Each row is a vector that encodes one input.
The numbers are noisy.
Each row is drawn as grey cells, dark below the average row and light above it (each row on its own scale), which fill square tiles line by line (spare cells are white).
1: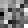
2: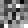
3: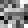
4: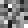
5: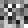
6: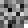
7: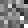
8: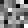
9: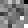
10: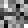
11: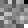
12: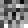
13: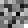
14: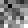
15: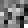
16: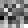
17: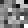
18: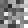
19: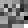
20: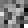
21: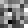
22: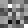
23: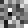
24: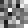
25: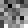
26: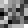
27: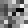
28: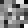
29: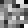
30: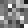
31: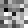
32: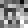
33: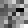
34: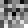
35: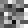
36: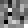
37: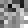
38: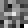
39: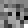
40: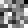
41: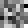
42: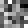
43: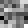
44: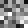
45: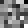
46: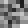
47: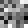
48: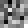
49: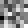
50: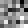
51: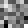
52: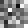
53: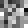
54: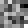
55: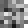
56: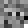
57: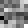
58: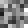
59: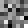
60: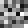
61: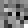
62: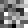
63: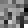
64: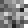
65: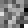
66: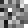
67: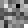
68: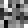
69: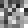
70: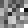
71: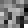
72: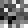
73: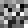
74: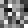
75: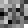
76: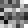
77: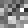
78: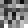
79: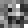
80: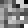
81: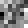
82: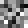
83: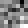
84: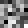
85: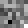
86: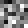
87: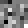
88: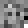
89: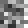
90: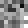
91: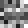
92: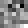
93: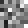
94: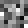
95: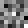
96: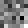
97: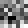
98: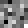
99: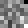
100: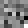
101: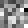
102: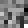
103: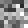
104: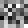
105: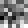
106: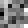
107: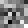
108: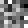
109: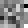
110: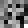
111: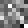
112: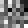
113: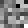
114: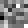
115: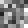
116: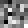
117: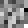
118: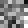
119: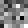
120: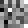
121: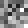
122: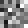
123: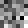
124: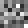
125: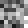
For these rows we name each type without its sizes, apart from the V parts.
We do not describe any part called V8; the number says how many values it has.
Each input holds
a value of V8, together with a list of points on a line.
